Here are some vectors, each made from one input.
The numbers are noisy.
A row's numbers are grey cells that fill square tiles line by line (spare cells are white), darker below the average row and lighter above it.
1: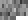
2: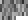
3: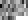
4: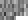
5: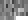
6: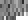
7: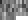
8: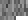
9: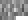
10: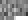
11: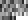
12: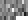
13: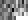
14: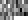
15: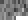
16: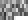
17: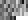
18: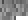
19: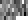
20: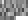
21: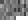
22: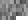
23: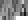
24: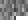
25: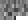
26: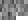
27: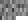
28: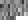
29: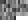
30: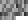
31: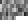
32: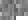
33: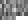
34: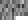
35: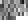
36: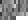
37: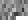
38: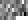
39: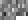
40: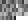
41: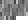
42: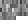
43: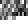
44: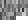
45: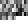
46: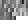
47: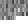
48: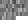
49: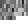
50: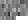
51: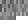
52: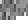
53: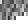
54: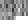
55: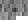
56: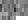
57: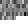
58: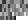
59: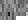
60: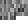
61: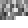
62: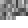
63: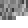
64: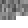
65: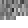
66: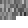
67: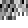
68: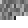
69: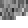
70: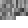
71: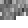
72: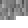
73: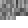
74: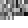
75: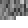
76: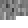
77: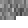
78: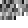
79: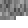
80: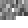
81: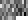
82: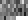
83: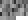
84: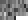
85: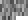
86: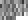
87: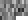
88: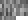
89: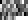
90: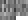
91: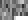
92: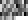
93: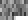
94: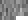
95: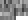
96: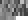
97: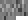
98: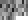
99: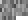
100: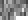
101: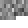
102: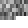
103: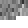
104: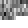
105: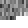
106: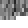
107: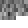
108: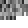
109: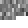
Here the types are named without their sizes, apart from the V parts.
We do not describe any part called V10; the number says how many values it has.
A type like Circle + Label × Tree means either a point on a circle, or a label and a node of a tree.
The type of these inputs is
Label × (Line + V10).
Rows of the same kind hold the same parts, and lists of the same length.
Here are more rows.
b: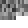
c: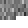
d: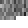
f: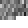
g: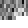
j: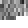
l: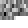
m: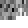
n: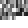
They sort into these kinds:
b, c, d, f
g, j, l, m, n

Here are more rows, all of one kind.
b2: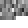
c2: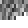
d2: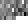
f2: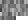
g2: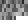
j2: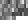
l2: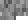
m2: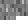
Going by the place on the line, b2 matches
g2 and m2.
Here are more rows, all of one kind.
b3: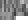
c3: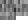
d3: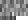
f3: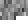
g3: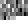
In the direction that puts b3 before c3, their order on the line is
d3, b3, c3, g3, f3.
